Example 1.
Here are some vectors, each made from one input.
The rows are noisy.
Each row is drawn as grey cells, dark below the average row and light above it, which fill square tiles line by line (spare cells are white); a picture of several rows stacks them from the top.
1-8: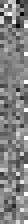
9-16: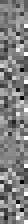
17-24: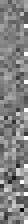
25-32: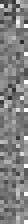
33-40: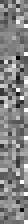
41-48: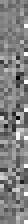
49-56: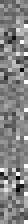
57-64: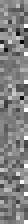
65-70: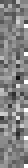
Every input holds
a list of up to two points on a 5-point line.
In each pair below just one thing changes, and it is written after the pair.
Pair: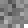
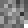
the place on the 5-point line in item 2 of the list
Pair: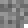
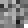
the place on the 5-point line in item 1 of the list
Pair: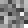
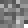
the place on the 5-point line in item 2 of the list
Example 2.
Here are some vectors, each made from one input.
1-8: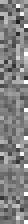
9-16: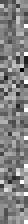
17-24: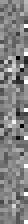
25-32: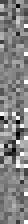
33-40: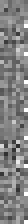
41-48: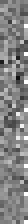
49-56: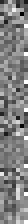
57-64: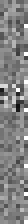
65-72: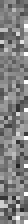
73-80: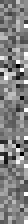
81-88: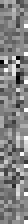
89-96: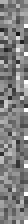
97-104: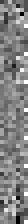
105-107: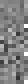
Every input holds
a list of up to two points on an 11-point circle.
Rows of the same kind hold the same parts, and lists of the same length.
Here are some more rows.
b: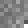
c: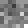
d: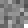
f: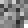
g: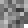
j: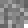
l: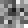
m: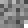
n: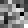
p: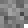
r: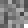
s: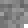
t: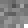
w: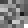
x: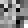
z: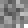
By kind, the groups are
b, d, j, n, p, r, s
c, f, g, m, t, x, z
l, w

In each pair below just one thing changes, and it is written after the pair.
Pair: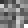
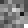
the place on the 11-point circle in item 1 of the list
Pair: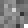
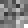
the place on the 11-point circle in item 1 of the list
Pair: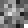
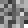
the place on the 11-point circle in item 2 of the list
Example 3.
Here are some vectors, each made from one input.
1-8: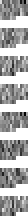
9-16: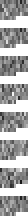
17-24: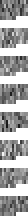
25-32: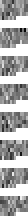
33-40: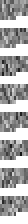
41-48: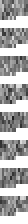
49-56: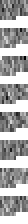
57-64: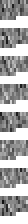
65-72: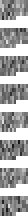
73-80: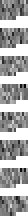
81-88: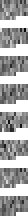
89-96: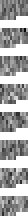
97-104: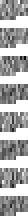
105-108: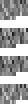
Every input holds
one of 8 labels and a true/false value.
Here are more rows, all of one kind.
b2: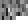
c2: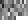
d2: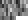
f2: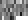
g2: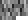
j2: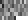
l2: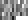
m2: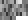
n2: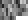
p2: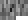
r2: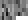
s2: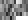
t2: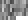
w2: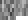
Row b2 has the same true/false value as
m2, p2, r2 and s2.
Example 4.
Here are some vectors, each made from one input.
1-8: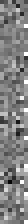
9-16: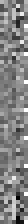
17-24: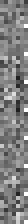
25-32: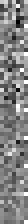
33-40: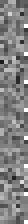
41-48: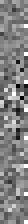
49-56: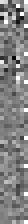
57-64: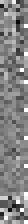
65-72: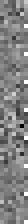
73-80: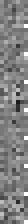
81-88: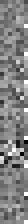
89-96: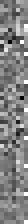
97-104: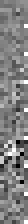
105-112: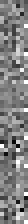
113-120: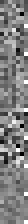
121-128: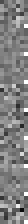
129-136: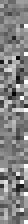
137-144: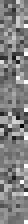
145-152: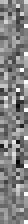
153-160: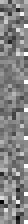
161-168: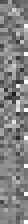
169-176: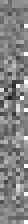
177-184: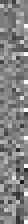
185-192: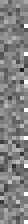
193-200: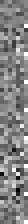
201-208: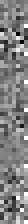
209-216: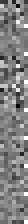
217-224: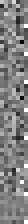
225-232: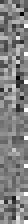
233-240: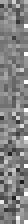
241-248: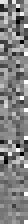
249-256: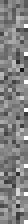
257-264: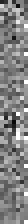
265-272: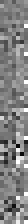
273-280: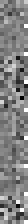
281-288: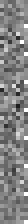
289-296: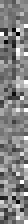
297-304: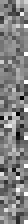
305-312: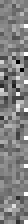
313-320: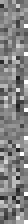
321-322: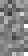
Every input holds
a point on an 11-point circle, together with either a fixed value, or three true/false values.
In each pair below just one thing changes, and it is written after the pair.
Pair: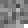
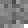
the place on the 11-point circle
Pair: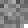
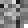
one of the three true/false values
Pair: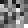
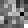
the place on the 11-point circle
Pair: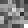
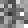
one of the three true/false values
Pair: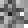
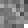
one of the three true/false values
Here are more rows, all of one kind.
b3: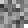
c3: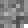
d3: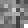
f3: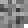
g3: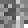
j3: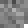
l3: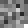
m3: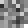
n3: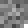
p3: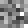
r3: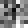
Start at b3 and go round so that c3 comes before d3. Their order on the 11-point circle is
b3, r3, m3, l3, c3, j3, n3, p3, d3, f3, g3.
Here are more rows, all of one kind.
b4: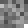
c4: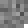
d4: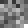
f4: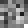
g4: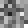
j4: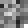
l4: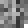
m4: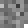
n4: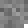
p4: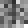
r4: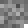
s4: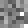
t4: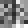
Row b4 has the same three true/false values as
d4 and s4.
